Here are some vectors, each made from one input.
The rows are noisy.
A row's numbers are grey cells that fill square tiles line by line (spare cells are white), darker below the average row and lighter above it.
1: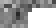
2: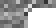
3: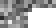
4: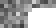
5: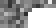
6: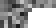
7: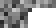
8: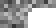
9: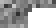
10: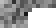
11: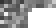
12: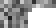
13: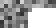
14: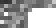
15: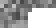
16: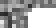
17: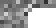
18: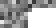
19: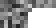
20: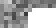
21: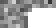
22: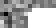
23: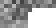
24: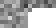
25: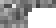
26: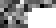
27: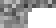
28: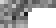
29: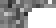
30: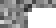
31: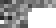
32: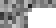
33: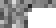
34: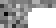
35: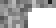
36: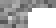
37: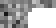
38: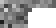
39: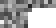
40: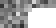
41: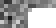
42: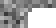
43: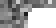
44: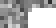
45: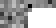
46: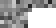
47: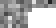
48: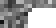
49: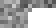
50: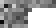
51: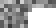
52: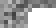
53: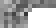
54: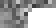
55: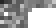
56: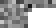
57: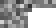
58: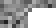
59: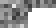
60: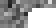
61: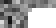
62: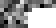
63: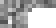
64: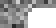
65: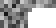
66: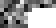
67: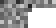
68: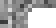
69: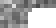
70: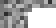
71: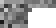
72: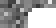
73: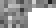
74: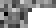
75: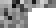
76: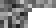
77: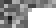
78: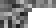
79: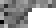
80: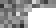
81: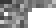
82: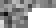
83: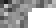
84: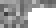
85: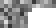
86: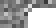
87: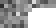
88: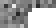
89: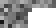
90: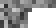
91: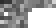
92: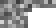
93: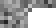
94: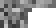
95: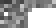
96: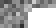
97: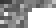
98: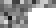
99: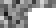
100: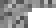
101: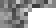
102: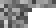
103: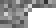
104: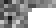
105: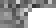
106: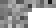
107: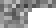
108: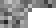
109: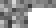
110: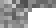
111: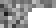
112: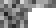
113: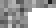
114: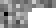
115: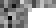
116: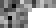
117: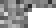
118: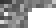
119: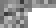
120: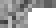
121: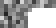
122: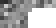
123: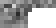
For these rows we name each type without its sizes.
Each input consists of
a list of points on a line.
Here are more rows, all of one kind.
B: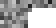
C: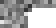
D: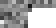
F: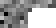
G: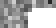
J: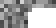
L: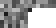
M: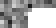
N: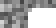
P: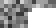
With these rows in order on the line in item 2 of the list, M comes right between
B and D.
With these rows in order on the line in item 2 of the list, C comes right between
N and P.
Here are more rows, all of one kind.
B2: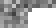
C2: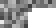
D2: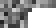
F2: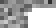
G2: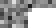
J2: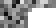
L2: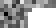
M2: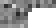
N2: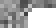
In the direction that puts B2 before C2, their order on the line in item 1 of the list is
J2, L2, D2, M2, B2, N2, F2, C2, G2.
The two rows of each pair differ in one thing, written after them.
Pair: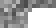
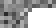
the place on the line in item 2 of the list
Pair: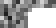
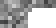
the place on the line in item 1 of the list
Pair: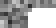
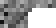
the place on the line in item 1 of the list
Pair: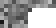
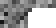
the place on the line in item 2 of the list
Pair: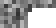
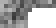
the place on the line in item 2 of the list
